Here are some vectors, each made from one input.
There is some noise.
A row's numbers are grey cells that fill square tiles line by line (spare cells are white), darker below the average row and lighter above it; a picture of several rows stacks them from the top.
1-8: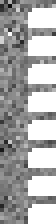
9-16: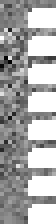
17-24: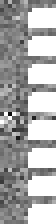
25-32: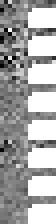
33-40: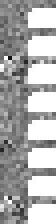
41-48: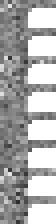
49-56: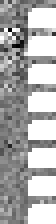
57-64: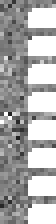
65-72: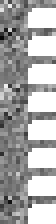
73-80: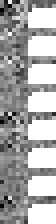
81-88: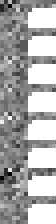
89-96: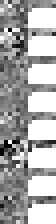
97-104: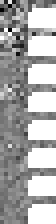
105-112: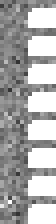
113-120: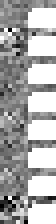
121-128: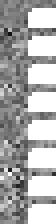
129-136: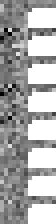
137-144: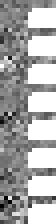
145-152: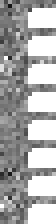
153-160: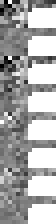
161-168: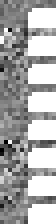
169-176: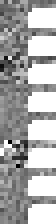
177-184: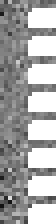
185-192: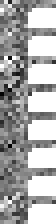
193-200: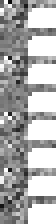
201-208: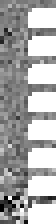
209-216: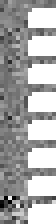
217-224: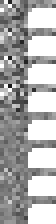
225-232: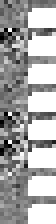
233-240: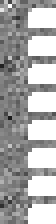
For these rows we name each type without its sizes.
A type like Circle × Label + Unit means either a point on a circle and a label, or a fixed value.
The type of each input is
Bool × Bool × Bool + List(Line) × Tree.
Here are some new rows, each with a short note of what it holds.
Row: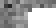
a node of a tree, together with a list of three items
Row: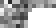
three true/false values
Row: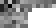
three true/false values
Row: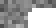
a node of a tree, together with a list of one item
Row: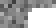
three true/false values
